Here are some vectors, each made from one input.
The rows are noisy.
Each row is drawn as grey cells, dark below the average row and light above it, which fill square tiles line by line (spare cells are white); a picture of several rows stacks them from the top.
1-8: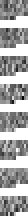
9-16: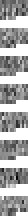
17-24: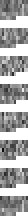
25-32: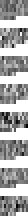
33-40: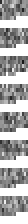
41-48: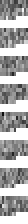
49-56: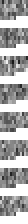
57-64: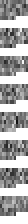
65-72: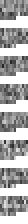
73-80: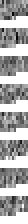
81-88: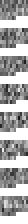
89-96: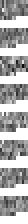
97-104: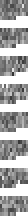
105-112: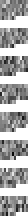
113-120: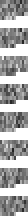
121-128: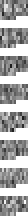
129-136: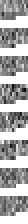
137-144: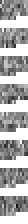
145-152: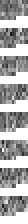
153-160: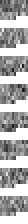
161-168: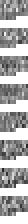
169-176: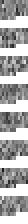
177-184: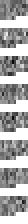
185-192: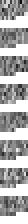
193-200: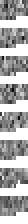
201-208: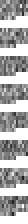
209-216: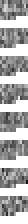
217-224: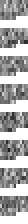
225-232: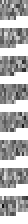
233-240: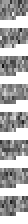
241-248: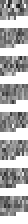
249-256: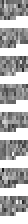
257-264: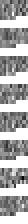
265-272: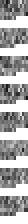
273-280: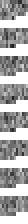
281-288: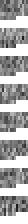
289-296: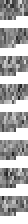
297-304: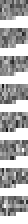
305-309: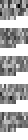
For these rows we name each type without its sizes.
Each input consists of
either a point on a line and a true/false value, or a node of a tree, or a list of points on a circle.
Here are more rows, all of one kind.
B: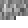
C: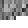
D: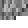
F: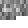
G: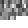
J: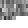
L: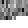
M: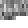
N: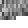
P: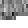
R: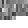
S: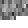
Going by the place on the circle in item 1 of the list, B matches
F and N.
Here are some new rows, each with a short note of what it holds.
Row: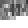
the empty list
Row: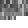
a point on a line and a true/false value
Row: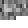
a list of two items
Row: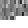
a node of a tree
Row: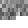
a list of one item
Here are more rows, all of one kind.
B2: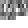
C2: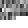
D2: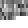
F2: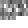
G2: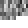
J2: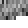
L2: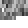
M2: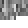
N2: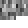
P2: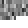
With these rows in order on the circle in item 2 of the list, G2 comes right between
B2 and C2.
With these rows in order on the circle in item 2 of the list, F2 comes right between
D2 and J2.
